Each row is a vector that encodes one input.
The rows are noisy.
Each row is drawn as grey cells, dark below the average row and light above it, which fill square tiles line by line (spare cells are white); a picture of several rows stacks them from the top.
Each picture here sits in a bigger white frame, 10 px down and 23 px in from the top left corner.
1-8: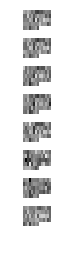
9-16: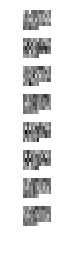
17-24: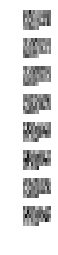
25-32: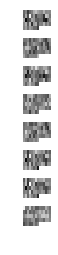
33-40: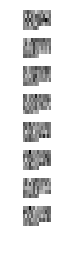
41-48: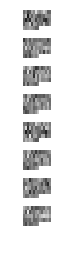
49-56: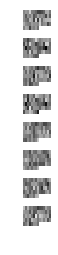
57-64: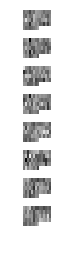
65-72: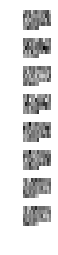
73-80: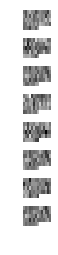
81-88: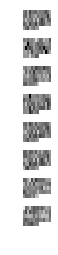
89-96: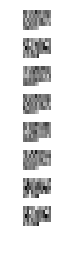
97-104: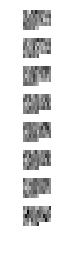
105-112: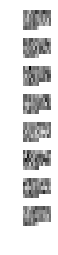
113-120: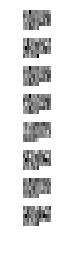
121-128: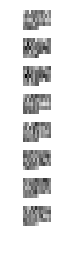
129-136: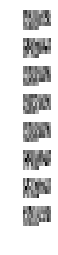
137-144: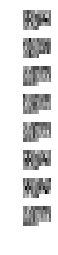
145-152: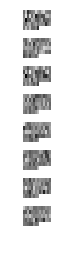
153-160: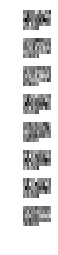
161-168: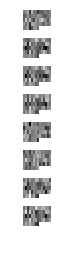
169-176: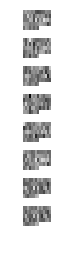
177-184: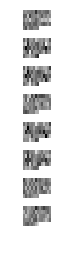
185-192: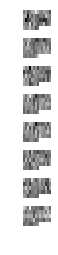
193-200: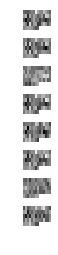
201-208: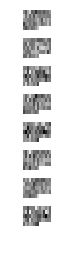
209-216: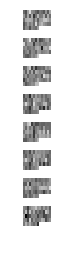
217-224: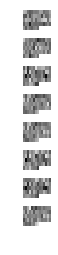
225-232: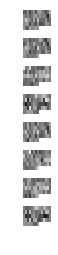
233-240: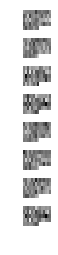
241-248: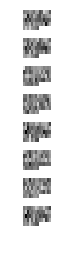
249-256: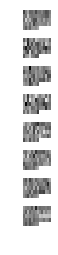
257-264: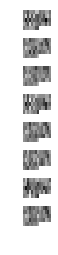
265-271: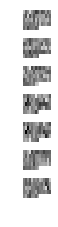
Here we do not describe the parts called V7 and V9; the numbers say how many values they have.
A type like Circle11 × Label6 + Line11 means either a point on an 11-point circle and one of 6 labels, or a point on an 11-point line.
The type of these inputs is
Line5 × (Line10 + V9) + Line8 × V7.
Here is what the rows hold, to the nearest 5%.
About 70% of them hold a point on a 5-point line, together with either a point on a 10-point line, or a value of V9. The rest hold a point on an 8-point line and a value of V7.
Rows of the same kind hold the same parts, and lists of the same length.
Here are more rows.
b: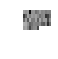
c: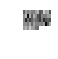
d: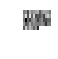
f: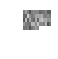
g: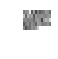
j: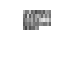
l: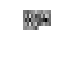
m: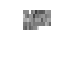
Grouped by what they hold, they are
b, f, j
c, d, l
g, m

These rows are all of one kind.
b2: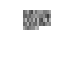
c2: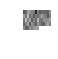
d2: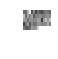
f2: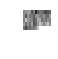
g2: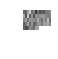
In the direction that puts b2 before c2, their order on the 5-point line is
b2, c2, f2, g2, d2.
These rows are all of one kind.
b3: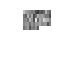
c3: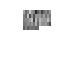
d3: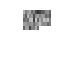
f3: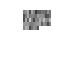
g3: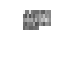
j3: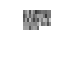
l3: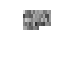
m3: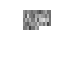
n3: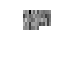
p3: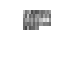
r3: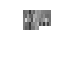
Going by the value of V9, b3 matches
d3, f3 and j3.
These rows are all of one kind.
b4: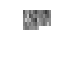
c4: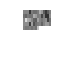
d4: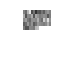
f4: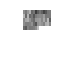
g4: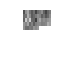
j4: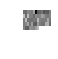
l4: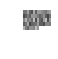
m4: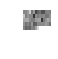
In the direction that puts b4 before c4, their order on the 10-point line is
l4, d4, j4, m4, f4, b4, c4, g4.
